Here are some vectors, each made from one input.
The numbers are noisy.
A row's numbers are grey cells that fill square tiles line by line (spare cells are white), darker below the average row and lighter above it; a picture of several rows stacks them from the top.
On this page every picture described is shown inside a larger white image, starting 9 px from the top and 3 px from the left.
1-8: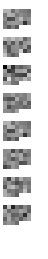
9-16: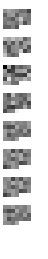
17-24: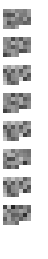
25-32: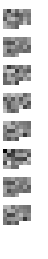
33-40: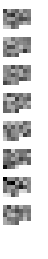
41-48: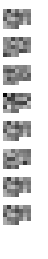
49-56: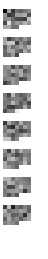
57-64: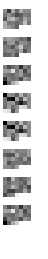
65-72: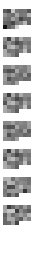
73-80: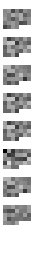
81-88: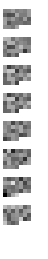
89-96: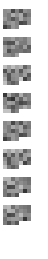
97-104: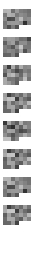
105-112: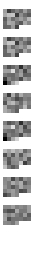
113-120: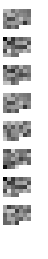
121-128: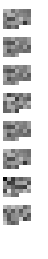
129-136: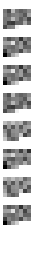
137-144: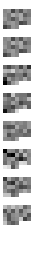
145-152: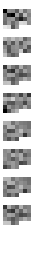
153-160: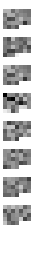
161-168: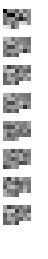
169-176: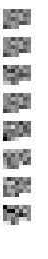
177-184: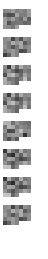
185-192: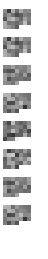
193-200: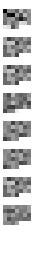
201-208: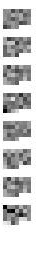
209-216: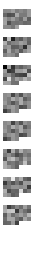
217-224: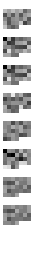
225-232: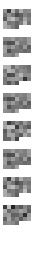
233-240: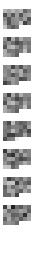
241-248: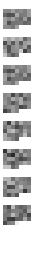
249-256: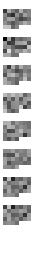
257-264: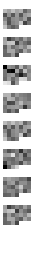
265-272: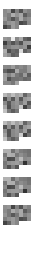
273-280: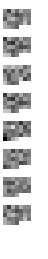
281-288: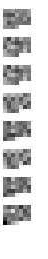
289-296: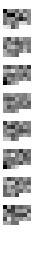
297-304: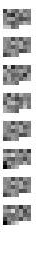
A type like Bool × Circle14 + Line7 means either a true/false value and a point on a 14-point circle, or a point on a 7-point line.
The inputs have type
Bool × (Tree7 + Unit).
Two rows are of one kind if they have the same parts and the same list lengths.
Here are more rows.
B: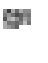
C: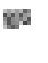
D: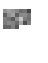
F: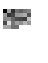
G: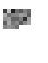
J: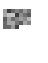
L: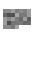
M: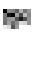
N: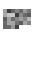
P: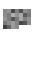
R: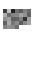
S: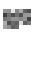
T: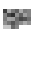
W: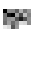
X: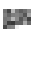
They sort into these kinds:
B, J, N
C, D, F, G, L, M, P, R, S, T, W, X

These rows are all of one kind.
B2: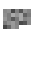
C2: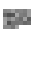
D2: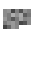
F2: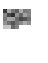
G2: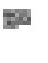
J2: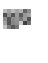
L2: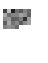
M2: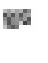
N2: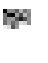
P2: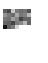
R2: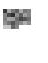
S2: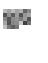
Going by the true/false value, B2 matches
D2 and L2.
